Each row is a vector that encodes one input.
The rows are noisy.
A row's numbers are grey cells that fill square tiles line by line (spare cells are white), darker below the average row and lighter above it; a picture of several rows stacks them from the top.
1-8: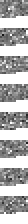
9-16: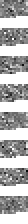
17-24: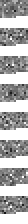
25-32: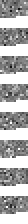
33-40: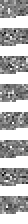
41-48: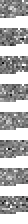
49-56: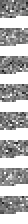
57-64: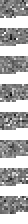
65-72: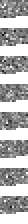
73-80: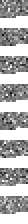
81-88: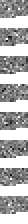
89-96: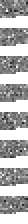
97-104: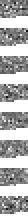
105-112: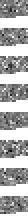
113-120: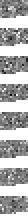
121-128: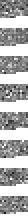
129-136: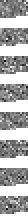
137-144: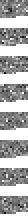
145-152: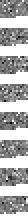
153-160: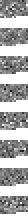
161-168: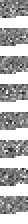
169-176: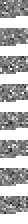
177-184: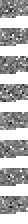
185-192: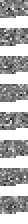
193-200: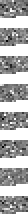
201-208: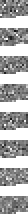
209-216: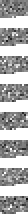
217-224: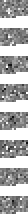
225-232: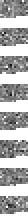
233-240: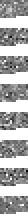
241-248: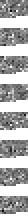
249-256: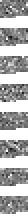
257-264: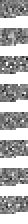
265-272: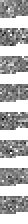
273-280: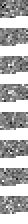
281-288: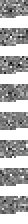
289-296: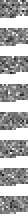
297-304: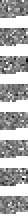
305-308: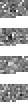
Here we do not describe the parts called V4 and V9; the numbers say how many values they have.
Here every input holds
a node of a 15-node tree and a value of V4, together with either four true/false values, or a value of V9.
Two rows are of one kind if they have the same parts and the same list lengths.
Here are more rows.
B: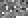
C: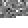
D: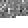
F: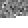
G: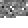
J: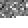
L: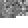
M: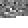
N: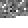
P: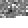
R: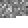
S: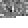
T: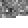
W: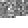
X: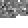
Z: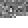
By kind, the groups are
B, C, D, F, G, L, N, S
J, M, P, R, T, W, X, Z

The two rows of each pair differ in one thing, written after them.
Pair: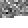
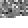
the value of V4
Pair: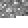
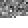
the node of the tree
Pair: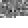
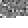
one of the four true/false values
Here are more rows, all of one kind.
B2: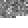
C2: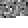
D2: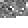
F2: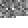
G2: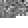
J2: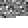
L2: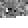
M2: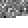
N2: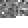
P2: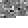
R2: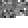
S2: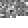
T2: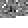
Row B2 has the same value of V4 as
D2 and G2.
